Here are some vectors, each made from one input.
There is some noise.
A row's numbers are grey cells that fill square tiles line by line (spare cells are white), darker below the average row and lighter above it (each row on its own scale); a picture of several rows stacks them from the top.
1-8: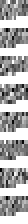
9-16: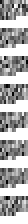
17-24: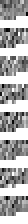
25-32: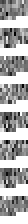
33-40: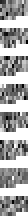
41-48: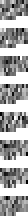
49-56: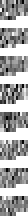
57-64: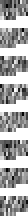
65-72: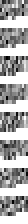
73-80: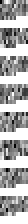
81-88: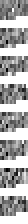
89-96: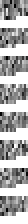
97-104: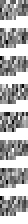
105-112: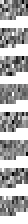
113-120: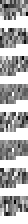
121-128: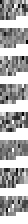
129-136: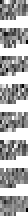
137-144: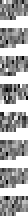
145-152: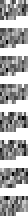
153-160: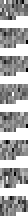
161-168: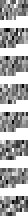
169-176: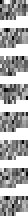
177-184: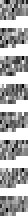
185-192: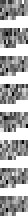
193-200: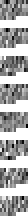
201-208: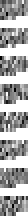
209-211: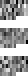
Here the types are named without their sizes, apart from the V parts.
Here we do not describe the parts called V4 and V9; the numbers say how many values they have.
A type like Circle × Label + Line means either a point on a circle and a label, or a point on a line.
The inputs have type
Bool × (Line + V9) + V4.
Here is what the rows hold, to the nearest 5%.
About 85% of them hold a true/false value, together with either a point on a line, or a value of V9. The rest hold a value of V4.
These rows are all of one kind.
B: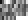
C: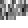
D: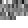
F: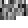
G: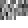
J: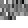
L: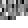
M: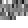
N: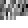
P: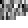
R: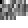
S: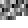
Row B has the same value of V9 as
D, M and R.
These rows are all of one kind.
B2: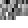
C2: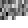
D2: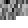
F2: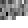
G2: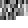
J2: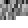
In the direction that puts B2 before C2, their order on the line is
B2, J2, C2, D2, F2, G2.
